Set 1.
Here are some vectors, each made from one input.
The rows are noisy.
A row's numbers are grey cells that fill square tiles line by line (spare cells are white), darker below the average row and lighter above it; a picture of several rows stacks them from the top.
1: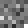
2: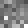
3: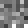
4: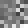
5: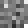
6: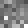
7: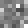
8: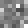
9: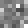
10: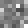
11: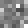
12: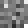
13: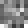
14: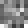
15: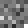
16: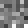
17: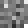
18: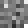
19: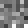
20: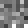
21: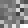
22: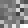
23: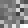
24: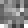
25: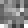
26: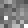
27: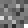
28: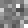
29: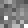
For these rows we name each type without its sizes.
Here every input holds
a label.
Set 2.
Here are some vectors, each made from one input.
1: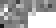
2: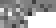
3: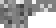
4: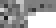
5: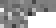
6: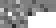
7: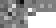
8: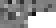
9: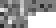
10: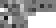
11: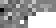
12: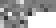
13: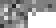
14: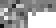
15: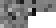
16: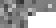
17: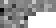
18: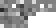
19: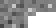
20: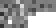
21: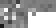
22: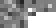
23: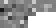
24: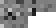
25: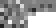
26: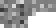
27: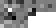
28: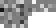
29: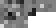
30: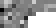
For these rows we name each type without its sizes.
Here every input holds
a label.
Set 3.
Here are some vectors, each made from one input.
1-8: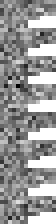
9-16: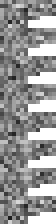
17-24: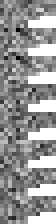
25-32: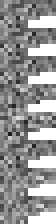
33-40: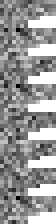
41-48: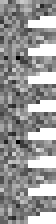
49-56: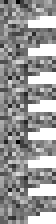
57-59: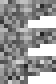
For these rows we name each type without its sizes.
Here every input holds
a point on a line.
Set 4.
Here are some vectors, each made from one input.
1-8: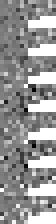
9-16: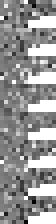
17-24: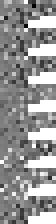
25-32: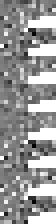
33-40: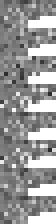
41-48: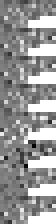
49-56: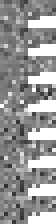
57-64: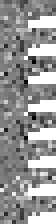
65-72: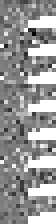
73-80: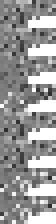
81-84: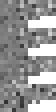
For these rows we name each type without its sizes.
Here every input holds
a point on a line.
